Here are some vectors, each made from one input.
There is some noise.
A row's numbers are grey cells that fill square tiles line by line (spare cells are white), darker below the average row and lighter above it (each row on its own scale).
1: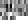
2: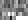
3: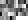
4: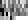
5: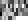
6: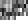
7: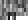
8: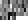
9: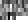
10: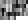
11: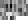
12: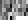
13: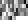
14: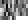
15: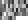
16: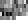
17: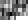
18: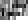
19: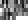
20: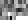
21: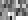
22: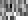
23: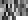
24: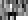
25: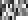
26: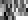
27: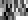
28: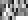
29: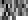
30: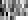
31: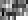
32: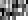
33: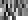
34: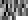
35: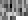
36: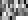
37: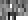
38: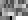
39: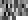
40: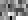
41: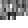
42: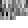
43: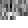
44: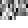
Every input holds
a point on a 6-point line and a true/false value.
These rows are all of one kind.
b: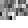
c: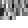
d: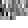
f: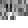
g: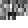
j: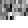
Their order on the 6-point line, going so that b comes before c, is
j, f, b, g, c, d.
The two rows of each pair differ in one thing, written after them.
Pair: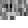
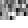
the place on the 6-point line
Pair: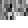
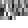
the place on the 6-point line
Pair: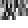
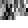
the place on the 6-point line
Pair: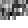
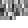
the true/false value
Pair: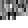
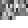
the true/false value
